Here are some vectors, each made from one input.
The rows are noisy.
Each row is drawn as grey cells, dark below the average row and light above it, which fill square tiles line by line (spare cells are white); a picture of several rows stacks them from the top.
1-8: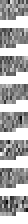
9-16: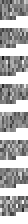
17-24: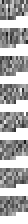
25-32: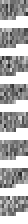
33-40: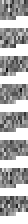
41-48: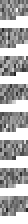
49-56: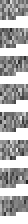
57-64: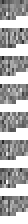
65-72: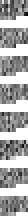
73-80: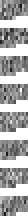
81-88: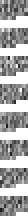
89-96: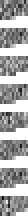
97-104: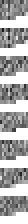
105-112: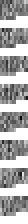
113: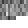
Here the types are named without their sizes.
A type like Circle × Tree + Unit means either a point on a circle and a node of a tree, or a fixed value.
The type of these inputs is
Bool × Bool × Bool.
